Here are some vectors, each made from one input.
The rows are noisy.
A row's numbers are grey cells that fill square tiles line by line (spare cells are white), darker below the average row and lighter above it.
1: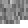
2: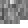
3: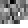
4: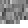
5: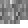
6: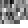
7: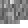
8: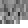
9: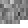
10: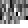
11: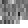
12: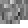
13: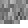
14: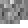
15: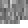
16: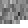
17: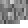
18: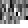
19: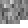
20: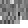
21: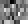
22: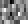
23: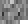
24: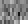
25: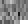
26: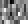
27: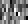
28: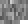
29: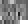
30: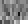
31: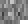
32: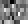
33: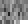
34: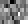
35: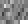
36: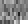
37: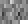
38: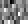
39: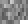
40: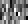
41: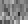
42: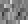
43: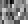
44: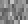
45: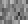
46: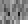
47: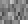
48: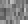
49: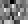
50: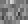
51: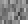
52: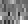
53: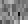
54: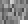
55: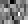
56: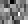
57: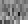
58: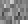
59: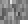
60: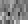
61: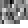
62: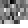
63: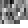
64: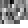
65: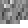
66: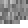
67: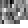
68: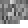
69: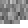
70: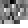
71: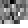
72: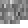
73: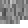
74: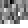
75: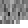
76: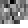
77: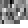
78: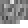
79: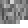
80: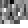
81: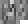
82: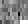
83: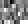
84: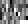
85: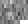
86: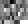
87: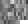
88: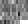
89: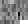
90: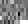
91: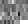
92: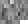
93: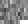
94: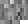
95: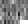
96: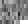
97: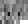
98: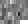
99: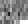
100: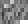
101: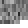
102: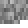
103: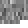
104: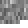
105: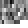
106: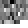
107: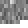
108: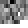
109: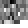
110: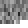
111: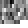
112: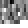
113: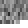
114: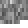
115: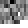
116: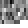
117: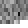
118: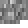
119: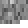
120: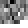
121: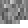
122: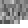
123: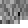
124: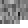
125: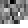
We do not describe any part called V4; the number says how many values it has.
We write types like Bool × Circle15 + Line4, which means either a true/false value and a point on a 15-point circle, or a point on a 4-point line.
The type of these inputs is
Line5 + List2(Bool × V4).
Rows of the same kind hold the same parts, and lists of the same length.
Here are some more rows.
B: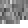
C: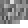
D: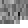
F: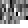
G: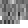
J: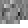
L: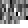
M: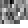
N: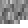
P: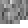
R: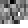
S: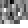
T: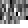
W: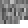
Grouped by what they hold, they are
B, C, J, N, P, W
D, G
F, L, T
M, R, S

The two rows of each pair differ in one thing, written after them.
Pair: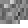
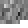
the true/false value in item 2 of the list
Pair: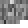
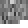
the value of V4 in item 2 of the list
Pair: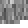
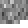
the value of V4 in item 1 of the list
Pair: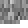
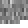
the value of V4 in item 1 of the list
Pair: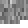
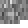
the value of V4 in item 1 of the list
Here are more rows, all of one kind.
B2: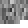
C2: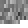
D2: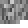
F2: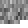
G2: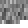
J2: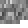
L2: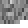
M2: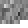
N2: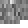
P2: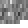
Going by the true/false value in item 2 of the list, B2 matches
D2 and N2.
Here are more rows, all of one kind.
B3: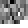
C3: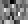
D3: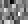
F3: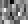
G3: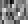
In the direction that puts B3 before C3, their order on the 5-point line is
B3, C3, D3, F3, G3.
